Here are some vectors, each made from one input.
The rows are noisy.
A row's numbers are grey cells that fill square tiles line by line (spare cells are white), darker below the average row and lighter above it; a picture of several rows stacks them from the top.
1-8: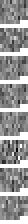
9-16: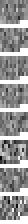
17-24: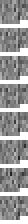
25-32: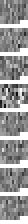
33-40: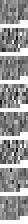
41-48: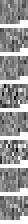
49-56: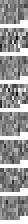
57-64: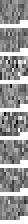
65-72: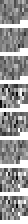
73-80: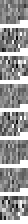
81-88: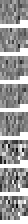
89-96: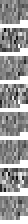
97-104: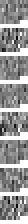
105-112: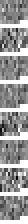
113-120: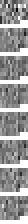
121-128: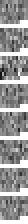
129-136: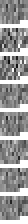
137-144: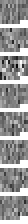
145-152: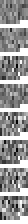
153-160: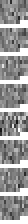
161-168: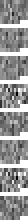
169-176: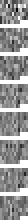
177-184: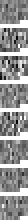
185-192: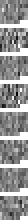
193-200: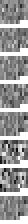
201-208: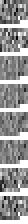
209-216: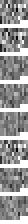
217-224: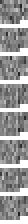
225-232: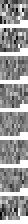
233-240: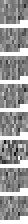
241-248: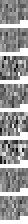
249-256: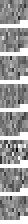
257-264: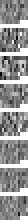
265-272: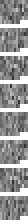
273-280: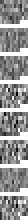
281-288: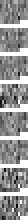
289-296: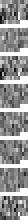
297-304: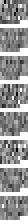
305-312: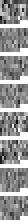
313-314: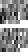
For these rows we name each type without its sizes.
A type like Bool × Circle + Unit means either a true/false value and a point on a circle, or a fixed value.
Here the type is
Circle + Line × (Tree + Unit).
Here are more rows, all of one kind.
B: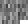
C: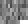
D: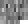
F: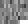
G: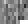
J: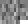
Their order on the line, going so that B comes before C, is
D, J, B, G, C, F.
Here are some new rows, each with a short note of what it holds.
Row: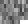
a point on a line
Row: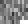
a point on a line
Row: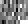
a point on a circle
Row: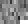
a point on a line and a node of a tree
